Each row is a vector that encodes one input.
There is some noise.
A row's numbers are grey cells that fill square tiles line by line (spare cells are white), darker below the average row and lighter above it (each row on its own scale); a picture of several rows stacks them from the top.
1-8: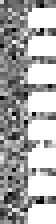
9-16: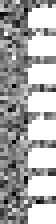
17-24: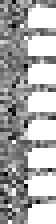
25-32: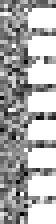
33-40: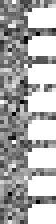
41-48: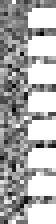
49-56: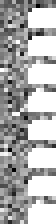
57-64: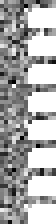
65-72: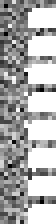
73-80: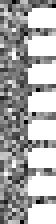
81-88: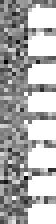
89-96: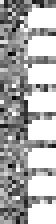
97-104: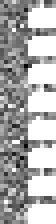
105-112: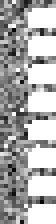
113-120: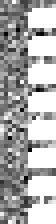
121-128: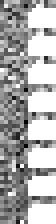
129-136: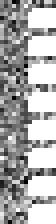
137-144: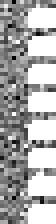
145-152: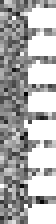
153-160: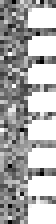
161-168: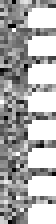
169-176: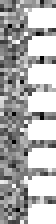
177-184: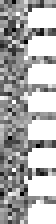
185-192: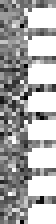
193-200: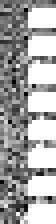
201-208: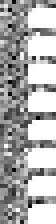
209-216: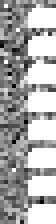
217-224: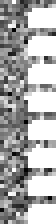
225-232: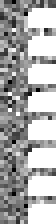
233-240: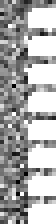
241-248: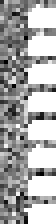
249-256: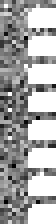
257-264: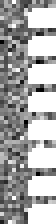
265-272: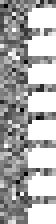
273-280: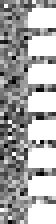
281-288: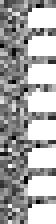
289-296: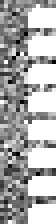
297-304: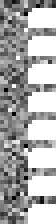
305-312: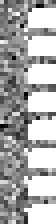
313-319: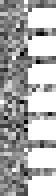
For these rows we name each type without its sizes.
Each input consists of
a label.
